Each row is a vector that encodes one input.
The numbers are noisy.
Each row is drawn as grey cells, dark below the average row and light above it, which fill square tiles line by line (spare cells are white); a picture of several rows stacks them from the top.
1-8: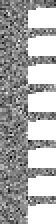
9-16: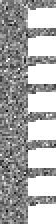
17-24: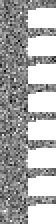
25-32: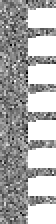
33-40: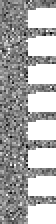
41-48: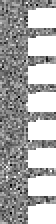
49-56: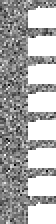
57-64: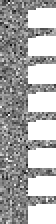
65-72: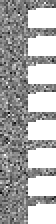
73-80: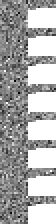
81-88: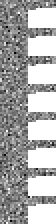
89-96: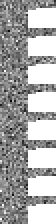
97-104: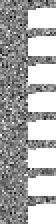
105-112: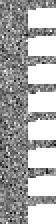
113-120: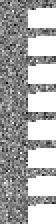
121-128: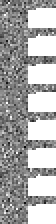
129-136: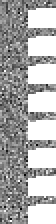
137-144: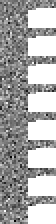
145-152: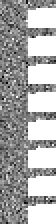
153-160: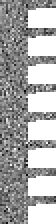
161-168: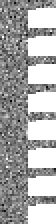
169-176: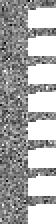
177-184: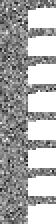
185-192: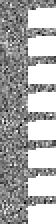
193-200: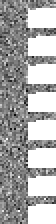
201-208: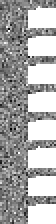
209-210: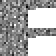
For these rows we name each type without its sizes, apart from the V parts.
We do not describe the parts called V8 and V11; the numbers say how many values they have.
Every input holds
a node of each of two trees, together with either a node of a tree, or a value of V8 and a value of V11.
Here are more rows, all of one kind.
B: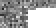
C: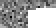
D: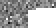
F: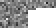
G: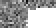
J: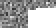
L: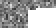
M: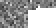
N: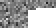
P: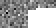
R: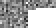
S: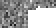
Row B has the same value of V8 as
C, F and S.
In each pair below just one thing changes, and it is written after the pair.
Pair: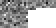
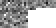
the value of V8
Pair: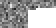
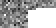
the node of one of the two trees
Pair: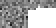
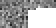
the value of V8
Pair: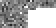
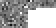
the value of V8
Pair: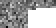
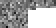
the value of V8
